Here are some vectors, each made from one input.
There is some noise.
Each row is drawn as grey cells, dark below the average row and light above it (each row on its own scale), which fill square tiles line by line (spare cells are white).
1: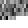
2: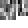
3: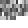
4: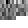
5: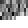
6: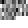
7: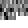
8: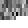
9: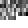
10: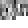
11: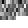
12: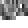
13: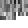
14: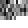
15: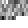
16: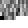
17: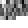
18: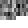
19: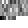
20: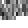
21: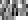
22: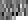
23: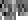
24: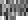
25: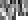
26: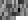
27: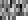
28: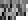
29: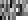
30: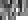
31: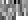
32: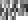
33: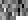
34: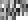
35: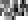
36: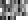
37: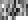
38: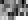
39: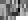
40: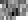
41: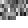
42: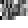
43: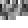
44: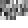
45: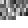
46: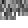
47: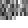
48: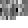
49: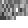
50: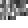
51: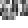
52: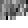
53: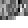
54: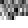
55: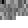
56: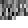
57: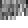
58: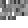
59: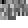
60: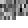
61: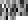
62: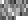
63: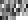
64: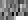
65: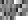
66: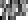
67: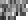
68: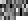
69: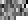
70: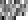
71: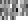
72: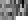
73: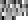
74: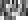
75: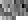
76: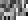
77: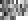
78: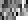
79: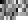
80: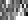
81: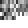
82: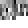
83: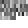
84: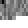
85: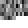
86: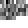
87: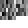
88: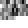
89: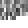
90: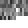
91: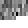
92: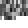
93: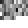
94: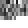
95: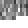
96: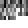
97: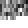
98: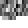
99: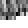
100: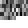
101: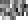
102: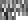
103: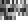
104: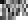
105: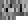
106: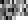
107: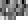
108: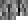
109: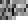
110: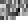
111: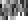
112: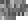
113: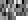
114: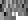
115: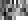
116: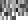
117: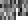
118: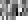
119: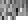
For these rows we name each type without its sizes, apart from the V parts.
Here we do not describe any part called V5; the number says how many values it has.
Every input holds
a value of V5, together with either a node of a tree, or four true/false values.
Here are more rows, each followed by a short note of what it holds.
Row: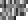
a node of a tree and a value of V5
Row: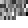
a node of a tree and a value of V5
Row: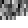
four true/false values and a value of V5
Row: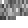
a node of a tree and a value of V5
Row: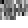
four true/false values and a value of V5
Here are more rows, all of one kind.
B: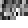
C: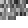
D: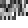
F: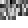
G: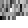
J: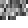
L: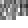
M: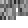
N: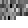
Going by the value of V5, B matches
D and N.
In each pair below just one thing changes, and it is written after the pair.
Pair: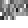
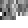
one of the four true/false values
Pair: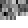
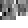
the value of V5
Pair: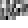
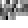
one of the four true/false values
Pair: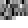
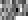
the value of V5
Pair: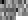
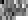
the value of V5
